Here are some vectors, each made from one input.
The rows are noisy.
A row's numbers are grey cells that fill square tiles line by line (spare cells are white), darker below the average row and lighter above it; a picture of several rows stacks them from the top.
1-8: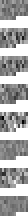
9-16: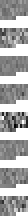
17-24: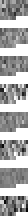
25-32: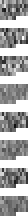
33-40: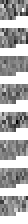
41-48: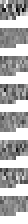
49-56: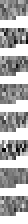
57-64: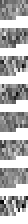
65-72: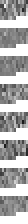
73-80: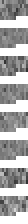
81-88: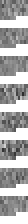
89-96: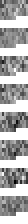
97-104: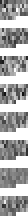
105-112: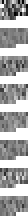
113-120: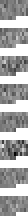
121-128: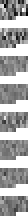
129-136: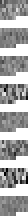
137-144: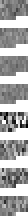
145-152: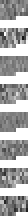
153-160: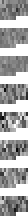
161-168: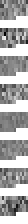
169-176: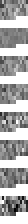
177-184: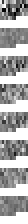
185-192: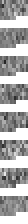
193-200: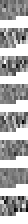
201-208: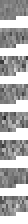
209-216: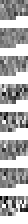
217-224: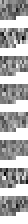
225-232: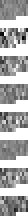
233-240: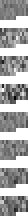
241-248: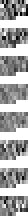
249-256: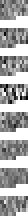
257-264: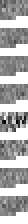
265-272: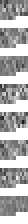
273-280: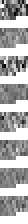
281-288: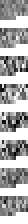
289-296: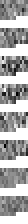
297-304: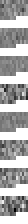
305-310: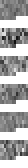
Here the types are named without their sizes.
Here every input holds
a true/false value, together with either a fixed value, or a node of a tree.
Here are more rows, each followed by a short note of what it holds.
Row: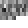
a true/false value
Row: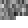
a node of a tree and a true/false value
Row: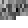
a node of a tree and a true/false value
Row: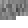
a node of a tree and a true/false value
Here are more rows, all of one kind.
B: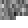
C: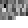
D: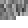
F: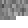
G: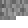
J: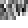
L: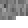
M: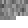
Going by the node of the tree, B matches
C and M.
